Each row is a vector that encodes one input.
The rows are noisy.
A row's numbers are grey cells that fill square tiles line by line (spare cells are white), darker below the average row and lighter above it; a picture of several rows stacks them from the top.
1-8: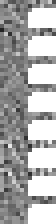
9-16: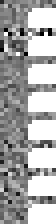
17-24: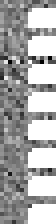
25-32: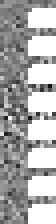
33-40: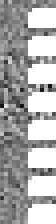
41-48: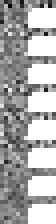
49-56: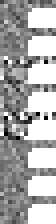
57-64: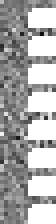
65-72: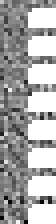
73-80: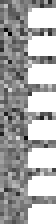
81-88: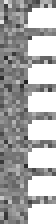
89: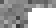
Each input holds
either one of 9 labels, or three true/false values.
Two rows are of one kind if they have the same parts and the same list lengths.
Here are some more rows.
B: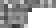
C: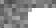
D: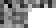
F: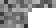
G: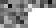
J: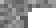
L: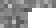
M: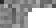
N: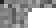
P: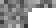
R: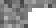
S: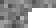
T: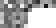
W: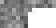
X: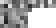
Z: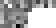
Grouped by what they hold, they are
B, G, L, M, N, S, T, Z
C, D, F, J, P, R, W, X

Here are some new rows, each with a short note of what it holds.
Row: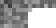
three true/false values
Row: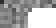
one of 9 labels
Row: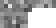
one of 9 labels
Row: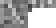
three true/false values
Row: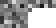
one of 9 labels
